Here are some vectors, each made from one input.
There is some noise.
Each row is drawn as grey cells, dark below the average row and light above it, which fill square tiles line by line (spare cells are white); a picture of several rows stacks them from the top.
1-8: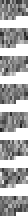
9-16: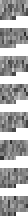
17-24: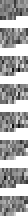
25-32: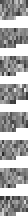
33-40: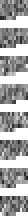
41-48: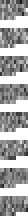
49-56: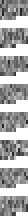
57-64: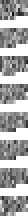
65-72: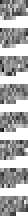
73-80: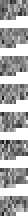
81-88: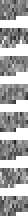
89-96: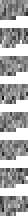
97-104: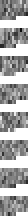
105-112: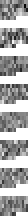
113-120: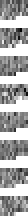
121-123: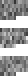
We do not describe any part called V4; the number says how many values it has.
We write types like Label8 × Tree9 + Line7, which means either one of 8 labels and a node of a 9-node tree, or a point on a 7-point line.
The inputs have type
(Label6 + Line6) × V4 + Line8.
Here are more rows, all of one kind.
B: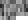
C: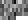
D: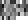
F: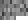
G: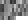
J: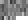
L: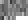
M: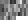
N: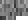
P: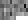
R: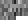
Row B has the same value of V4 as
F and P.
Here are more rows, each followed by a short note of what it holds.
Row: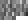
one of 6 labels and a value of V4
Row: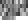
a point on an 8-point line
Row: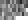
a point on an 8-point line
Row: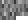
one of 6 labels and a value of V4
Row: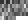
a point on an 8-point line
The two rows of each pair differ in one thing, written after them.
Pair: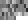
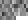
the place on the 6-point line
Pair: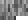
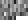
the place on the 6-point line
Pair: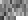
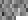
the value of V4
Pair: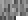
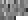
the place on the 6-point line
